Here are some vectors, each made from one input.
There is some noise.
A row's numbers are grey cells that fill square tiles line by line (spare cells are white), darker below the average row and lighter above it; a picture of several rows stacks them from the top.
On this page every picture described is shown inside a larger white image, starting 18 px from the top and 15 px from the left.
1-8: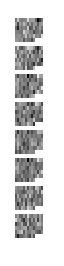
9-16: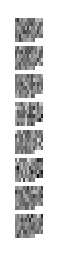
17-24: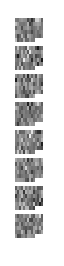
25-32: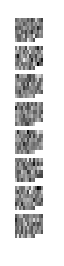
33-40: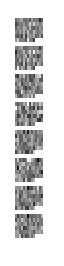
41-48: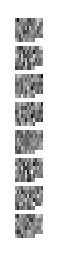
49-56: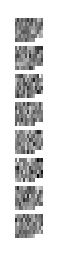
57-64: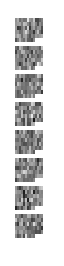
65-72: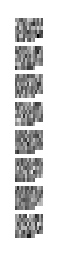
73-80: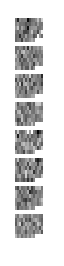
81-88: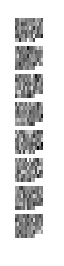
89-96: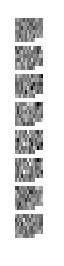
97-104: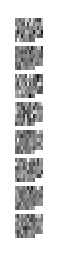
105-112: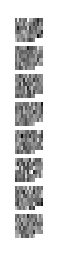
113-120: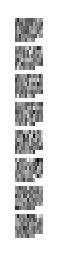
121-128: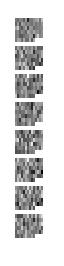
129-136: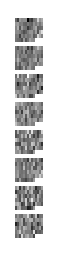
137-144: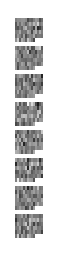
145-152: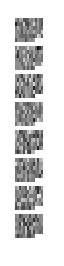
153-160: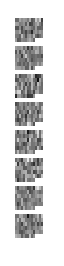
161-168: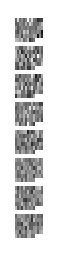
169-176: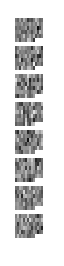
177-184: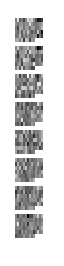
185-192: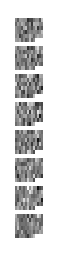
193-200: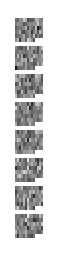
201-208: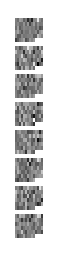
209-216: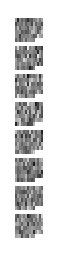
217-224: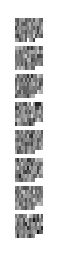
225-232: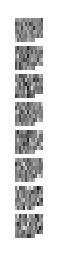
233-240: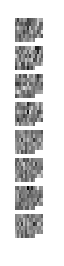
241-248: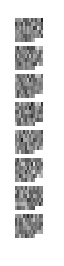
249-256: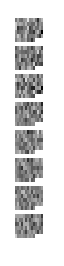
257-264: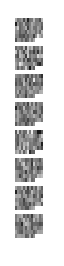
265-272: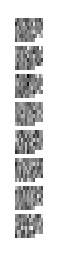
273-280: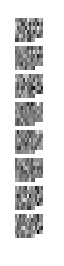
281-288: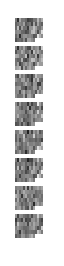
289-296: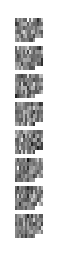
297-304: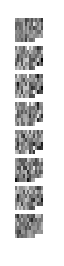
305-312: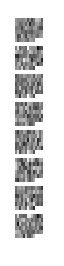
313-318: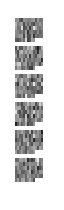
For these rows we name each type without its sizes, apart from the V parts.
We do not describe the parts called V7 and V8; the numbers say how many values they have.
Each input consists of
a point on a line, a true/false value and a value of V8, together with either a point on a circle, or a value of V7.
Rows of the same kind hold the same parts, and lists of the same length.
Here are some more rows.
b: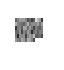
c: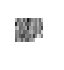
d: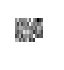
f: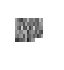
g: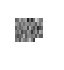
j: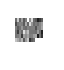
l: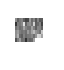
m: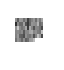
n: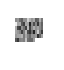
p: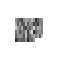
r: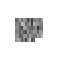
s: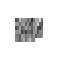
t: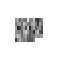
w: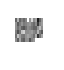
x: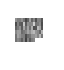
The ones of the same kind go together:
b, c, g, l, m, r, s, x
d, f, j, n, p, t, w

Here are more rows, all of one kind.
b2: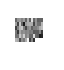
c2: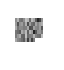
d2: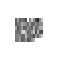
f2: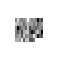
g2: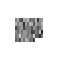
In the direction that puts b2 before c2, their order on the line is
b2, f2, d2, g2, c2.
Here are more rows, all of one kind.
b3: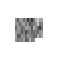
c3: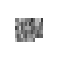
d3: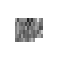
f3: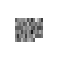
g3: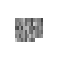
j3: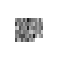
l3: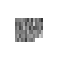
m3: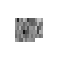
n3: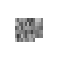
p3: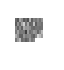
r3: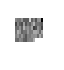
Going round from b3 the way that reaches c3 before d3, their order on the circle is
b3, j3, f3, p3, l3, g3, m3, r3, c3, d3, n3.
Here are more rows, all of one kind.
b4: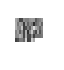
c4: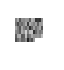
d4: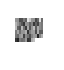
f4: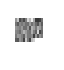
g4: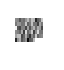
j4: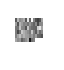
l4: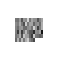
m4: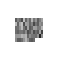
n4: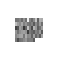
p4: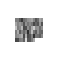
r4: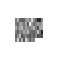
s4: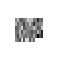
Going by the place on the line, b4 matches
c4 and g4.
